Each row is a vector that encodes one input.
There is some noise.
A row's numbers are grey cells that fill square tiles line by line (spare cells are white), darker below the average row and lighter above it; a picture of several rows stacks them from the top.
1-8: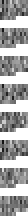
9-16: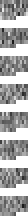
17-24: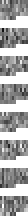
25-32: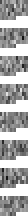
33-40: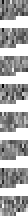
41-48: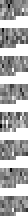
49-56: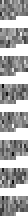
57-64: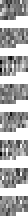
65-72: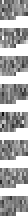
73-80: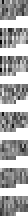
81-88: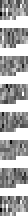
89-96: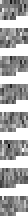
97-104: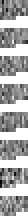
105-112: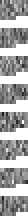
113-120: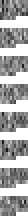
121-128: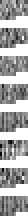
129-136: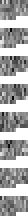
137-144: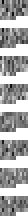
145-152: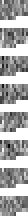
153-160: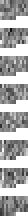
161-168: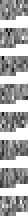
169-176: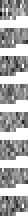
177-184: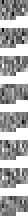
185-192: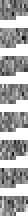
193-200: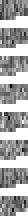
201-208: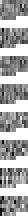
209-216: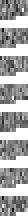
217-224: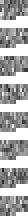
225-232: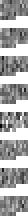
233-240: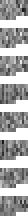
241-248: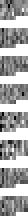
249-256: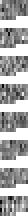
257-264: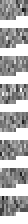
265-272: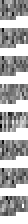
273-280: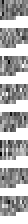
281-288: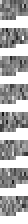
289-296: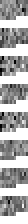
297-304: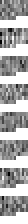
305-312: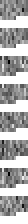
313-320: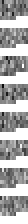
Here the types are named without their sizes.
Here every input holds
a point on a line, together with a list of items, each either a label, or a point on a line.
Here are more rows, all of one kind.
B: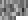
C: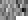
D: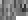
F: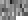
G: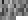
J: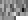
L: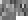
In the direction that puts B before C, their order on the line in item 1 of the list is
J, B, D, C, G, L, F.
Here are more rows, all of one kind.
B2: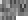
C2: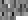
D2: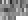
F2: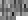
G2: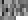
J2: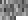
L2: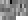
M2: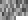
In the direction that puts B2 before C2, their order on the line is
M2, J2, D2, L2, B2, F2, C2, G2.
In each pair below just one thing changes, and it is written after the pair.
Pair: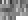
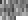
the place on the line
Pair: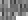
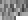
the place on the line
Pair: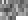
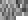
the place on the line
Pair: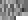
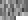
the place on the line in item 1 of the list
